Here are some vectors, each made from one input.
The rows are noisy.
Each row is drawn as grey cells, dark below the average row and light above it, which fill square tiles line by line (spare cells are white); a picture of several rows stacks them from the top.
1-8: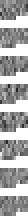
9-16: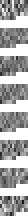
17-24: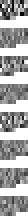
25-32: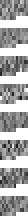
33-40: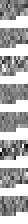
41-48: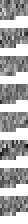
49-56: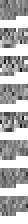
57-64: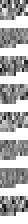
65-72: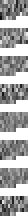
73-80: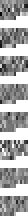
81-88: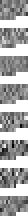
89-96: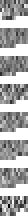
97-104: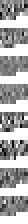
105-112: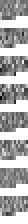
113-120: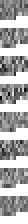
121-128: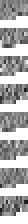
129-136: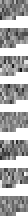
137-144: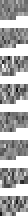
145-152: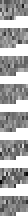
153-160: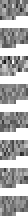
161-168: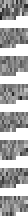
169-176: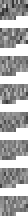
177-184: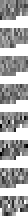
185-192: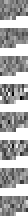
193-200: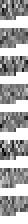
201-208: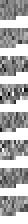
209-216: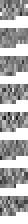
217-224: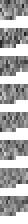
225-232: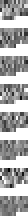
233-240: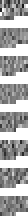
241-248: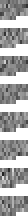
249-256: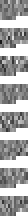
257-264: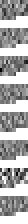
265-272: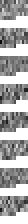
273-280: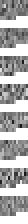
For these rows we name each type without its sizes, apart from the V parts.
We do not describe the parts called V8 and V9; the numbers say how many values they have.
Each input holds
either a point on a line and a true/false value, or a value of V8 and a value of V9.
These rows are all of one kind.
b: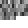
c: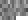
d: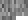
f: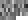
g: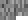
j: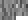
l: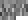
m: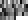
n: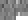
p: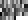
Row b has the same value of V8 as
f, g, m and p.
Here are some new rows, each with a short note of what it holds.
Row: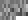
a point on a line and a true/false value
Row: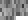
a point on a line and a true/false value
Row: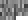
a value of V8 and a value of V9
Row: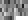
a point on a line and a true/false value
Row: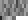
a point on a line and a true/false value
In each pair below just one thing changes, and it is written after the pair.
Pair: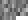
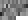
the place on the line
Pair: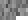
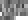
the true/false value
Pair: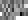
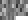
the place on the line
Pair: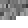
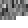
the true/false value
